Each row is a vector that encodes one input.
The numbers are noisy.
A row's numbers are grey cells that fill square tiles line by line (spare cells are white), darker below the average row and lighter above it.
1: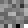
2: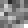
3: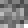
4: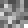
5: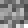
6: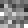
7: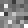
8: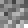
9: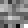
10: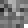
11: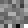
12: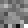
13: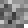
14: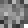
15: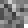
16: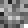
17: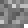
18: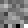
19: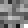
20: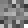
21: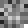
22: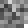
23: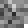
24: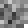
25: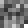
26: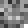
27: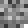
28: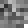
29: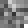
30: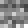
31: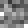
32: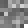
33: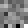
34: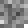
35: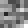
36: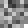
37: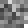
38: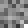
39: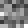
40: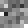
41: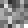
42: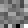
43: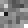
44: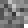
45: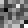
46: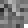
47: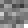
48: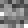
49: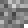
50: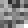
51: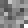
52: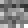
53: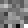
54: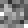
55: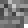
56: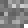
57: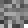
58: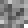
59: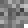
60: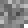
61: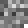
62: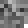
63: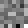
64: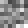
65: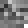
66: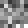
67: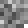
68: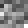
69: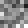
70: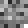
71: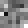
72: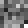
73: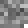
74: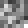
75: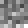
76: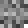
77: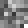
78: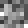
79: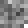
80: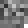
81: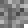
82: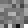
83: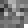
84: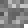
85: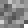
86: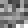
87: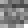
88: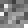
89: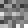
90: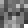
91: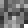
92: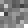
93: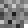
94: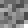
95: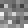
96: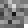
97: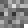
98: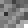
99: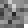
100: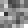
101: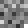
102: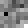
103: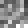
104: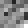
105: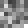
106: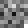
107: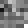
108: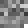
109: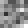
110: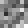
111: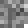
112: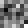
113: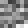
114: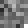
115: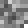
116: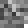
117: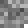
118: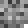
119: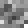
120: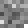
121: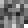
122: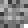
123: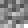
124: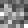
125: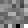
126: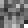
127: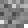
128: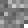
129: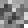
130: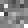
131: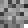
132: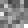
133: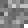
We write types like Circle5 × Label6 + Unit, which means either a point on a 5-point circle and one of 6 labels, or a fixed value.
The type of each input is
Line10 + List2(Line5).
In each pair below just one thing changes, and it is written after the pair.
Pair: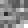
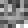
the place on the 5-point line in item 1 of the list
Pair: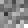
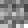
the place on the 5-point line in item 1 of the list
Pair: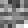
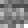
the place on the 5-point line in item 1 of the list
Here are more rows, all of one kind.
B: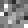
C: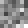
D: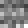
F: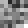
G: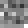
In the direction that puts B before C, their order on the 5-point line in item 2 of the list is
B, G, F, D, C.
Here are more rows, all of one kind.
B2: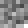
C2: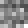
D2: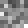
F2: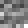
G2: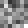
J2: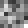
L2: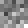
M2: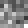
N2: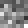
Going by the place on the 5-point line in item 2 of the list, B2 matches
C2 and L2.
